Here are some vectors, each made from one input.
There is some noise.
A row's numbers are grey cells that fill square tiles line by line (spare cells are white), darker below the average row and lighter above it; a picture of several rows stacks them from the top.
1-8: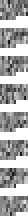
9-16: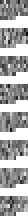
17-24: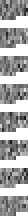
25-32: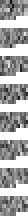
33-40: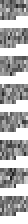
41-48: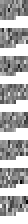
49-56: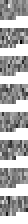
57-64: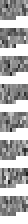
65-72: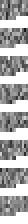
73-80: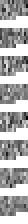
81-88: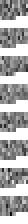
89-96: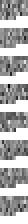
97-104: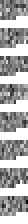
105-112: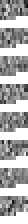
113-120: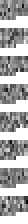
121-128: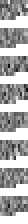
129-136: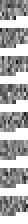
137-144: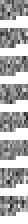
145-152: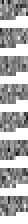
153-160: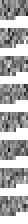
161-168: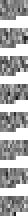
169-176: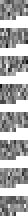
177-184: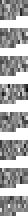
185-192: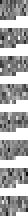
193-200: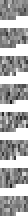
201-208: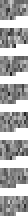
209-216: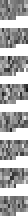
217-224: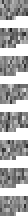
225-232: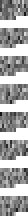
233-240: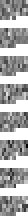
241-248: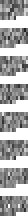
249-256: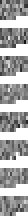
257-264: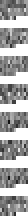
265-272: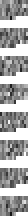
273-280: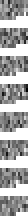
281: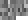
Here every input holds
a node of a 10-node tree, together with either a point on a 6-point line and a true/false value, or a node of a 10-node tree.
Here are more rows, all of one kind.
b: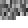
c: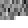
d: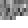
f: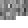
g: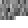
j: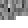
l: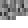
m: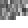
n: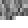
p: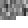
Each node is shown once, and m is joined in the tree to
b and p.
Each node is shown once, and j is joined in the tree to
f and l.
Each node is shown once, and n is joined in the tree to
d and g.
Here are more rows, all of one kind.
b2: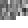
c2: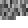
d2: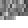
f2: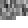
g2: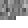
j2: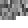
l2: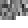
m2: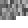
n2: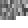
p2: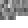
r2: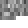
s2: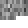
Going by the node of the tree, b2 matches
j2, l2, m2 and n2.
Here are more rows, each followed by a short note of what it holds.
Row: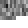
a point on a 6-point line, a node of a 10-node tree and a true/false value
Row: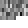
a node of each of two 10-node trees
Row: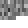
a point on a 6-point line, a node of a 10-node tree and a true/false value
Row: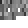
a node of each of two 10-node trees
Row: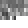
a node of each of two 10-node trees
